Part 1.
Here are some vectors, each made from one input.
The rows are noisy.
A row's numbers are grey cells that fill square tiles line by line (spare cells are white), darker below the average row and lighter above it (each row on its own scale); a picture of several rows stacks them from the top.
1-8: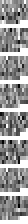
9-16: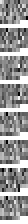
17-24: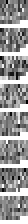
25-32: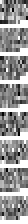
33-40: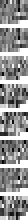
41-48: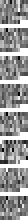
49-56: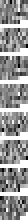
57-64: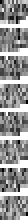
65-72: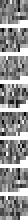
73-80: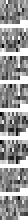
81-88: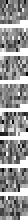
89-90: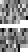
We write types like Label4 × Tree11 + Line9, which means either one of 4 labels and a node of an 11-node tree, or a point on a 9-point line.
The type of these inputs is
Bool × Bool × Bool × Bool.
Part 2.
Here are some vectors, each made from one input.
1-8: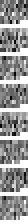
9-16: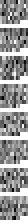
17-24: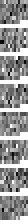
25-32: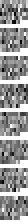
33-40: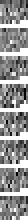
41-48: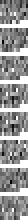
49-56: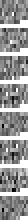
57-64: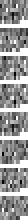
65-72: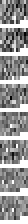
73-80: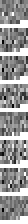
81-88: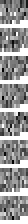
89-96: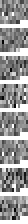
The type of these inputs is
Bool × Bool × Bool × Bool + Unit.
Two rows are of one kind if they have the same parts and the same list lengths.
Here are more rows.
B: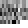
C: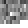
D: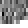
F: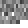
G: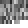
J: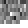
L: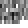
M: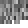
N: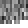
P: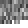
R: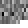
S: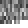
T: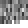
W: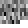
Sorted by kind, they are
B, C, D, F, G, J, M, N, P, R, S, T, W
L

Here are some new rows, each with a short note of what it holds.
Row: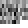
four true/false values
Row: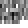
a fixed value
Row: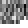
four true/false values
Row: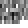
a fixed value
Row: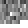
four true/false values
